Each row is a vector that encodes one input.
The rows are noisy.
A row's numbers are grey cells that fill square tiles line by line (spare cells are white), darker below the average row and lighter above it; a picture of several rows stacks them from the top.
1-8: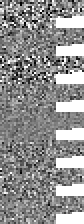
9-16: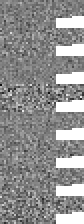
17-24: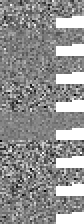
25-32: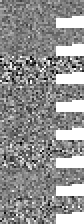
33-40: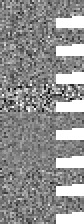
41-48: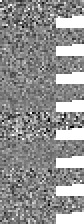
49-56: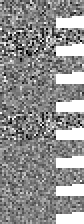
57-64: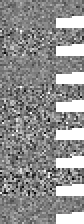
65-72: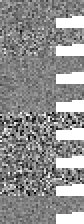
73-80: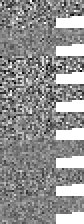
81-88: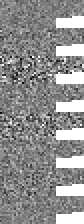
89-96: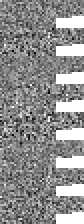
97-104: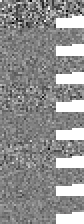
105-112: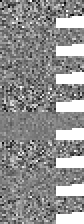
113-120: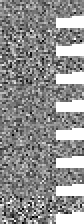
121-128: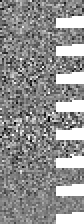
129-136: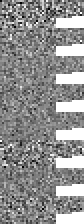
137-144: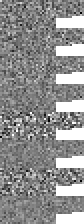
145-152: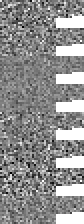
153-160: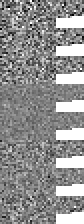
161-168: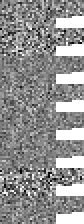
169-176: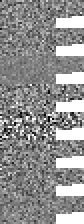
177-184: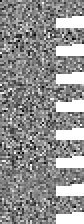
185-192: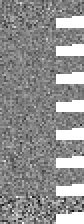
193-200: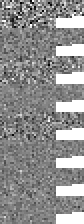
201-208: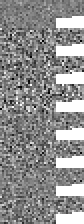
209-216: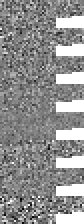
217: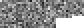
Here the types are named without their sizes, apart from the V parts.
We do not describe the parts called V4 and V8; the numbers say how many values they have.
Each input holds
a value of V4, together with either a node of a tree, or a true/false value and a value of V8.
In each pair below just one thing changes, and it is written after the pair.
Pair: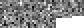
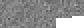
the true/false value
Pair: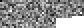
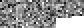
the value of V4
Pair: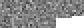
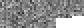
the true/false value
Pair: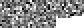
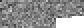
the value of V4
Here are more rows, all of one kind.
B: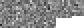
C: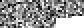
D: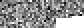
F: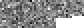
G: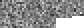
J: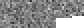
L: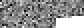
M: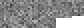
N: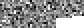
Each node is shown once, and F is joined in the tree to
B.
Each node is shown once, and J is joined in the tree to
B, C and G.
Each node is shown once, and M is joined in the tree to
D.
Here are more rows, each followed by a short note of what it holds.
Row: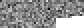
a true/false value, a value of V4 and a value of V8
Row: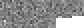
a node of a tree and a value of V4
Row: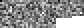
a true/false value, a value of V4 and a value of V8
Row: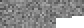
a true/false value, a value of V4 and a value of V8
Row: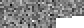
a node of a tree and a value of V4
